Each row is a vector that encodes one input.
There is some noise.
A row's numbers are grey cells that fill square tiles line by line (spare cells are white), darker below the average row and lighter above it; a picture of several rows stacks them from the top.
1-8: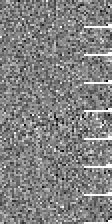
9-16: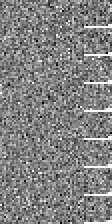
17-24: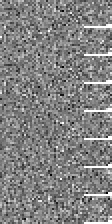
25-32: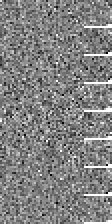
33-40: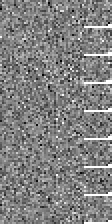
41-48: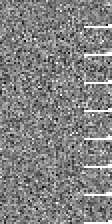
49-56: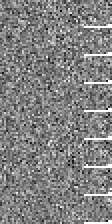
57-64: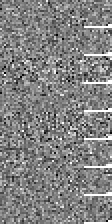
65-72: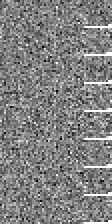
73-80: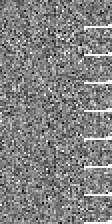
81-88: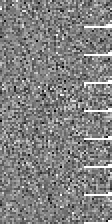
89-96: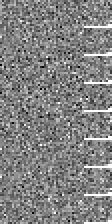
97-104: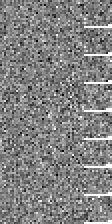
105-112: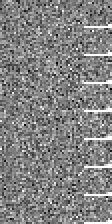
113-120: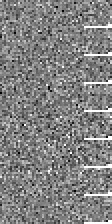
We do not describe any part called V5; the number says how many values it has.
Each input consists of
one of 6 labels and a value of V5, together with either a point on a 4-point line, or three true/false values.
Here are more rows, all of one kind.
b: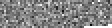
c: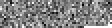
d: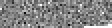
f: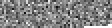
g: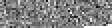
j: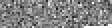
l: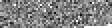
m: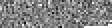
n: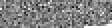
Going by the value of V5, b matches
d, l and m.
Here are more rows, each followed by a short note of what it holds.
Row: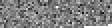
one of 6 labels, a point on a 4-point line and a value of V5
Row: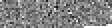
one of 6 labels, three true/false values and a value of V5
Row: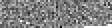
one of 6 labels, three true/false values and a value of V5
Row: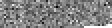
one of 6 labels, three true/false values and a value of V5
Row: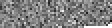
one of 6 labels, a point on a 4-point line and a value of V5
